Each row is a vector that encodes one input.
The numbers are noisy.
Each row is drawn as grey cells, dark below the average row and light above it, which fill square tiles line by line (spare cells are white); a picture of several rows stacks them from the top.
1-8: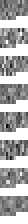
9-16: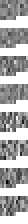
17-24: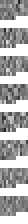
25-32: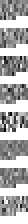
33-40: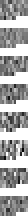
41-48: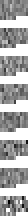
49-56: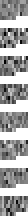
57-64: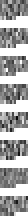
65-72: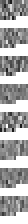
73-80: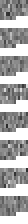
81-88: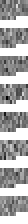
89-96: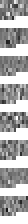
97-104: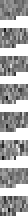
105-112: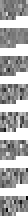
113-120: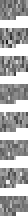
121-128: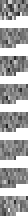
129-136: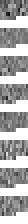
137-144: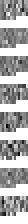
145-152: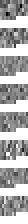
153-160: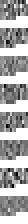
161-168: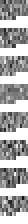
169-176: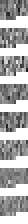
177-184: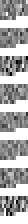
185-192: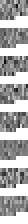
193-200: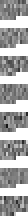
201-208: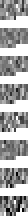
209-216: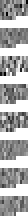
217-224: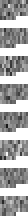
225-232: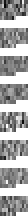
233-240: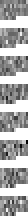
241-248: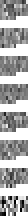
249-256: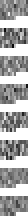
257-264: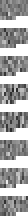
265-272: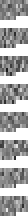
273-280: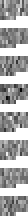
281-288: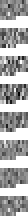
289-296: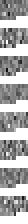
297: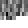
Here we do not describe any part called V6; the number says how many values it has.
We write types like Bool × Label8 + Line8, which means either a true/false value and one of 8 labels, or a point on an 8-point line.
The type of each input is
(Bool × Bool × Bool + V6) × Line5.
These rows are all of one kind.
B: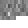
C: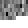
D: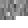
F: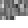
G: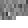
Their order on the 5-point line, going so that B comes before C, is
F, B, G, C, D.
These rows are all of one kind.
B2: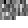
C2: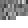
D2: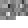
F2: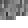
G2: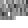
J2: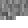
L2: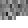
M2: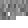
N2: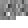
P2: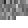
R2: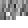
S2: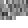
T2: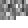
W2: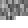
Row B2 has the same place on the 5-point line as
C2, F2 and T2.
